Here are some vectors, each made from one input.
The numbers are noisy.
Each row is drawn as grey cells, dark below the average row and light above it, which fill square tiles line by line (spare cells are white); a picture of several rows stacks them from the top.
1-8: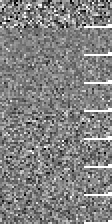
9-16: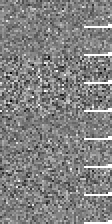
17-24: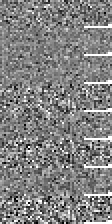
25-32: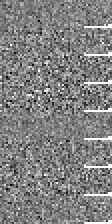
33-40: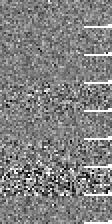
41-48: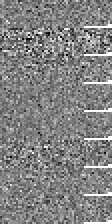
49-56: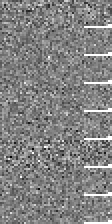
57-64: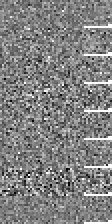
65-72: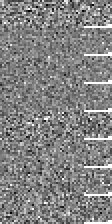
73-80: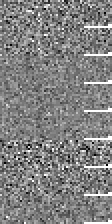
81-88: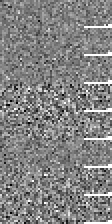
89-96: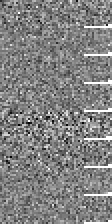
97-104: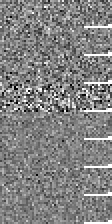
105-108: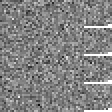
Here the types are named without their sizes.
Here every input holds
either a point on a circle, or a point on a line.
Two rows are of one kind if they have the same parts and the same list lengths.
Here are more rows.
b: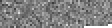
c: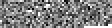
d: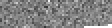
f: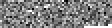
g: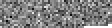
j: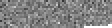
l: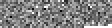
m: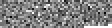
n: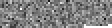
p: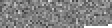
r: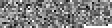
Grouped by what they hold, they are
b, d, j, n, p, r
c, f, g, l, m

